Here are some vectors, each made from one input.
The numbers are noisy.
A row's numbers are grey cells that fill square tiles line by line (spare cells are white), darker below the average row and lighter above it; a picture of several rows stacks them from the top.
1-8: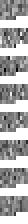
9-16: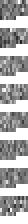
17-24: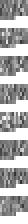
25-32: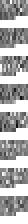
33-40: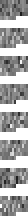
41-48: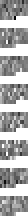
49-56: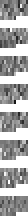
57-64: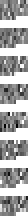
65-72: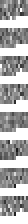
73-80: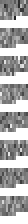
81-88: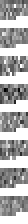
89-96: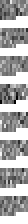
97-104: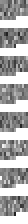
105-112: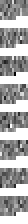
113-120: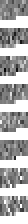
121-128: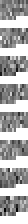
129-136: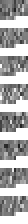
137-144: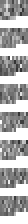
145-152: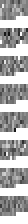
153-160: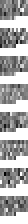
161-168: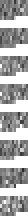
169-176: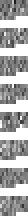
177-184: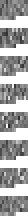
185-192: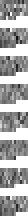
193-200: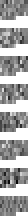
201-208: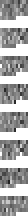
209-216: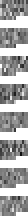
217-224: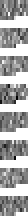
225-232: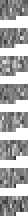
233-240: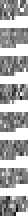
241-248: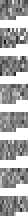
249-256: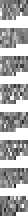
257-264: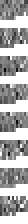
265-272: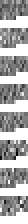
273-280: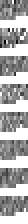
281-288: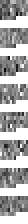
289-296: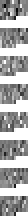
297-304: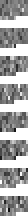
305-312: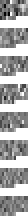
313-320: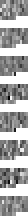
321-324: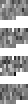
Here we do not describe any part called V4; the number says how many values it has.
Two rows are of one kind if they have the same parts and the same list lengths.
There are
2 kinds of row.
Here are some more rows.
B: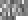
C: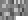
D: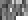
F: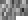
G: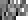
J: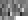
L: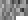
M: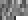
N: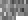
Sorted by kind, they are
B, C, F, L, N
D, G, J, M

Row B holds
a node of each of two 12-node trees.
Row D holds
a node of a 12-node tree and a value of V4.
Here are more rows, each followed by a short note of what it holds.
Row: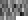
a node of a 12-node tree and a value of V4
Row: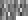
a node of a 12-node tree and a value of V4
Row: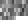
a node of each of two 12-node trees
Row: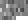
a node of each of two 12-node trees
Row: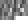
a node of a 12-node tree and a value of V4
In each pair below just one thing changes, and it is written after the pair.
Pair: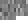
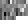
the value of V4
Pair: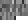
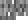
the node of the tree
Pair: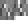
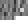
the node of the tree
